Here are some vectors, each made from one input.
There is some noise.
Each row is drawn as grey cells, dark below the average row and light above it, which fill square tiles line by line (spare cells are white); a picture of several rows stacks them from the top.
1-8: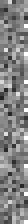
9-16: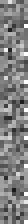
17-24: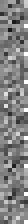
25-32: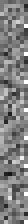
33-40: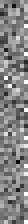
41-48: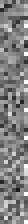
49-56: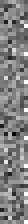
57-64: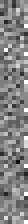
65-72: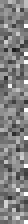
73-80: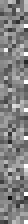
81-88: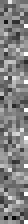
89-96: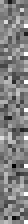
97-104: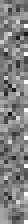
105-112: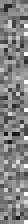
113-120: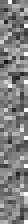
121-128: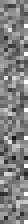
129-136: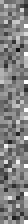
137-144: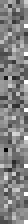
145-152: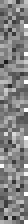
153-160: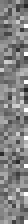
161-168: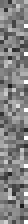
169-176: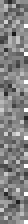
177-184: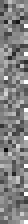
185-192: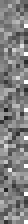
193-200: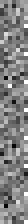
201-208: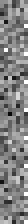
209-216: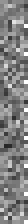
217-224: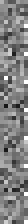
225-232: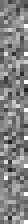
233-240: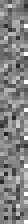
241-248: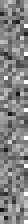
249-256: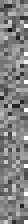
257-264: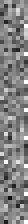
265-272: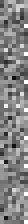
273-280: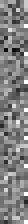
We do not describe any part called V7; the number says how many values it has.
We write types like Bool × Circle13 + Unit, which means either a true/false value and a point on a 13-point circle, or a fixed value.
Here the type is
(Bool × Label9 + Label8) × V7 × V7.
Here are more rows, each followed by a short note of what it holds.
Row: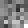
one of 9 labels, a true/false value and two values of V7
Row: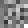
one of 8 labels and two values of V7
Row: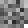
one of 8 labels and two values of V7
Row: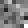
one of 8 labels and two values of V7
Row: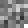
one of 8 labels and two values of V7
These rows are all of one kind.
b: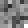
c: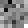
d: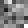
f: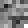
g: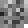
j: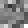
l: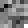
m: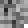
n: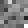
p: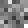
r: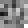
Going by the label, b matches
f and l.
